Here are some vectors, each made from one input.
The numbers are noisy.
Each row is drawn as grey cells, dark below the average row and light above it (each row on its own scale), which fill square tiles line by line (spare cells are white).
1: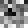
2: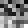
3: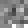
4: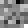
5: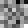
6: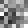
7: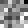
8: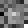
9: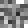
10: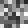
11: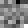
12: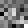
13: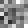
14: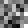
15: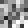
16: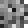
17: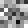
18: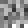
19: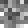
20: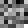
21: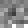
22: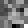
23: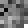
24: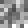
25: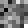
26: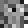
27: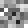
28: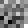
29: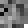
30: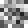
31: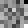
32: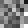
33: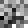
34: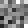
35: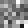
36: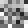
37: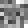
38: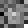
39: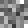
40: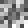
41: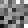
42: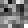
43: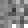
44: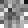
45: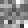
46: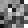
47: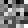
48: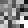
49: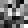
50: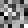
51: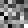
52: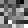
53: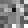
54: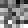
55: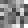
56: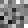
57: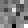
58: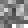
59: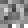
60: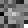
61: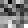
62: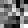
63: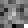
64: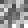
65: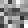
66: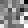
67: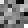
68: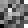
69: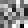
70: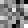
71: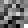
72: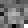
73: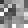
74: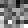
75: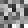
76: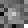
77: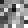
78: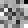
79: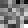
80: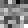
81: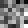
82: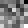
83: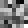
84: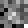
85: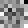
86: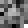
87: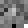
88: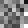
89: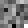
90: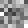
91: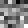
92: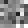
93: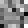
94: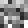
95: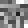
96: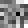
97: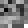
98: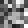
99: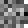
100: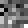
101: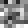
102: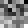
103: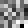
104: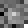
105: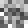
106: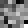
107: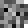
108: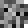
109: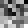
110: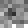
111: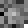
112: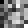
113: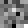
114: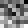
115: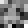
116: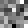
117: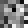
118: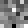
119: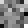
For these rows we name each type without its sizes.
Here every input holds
a label.
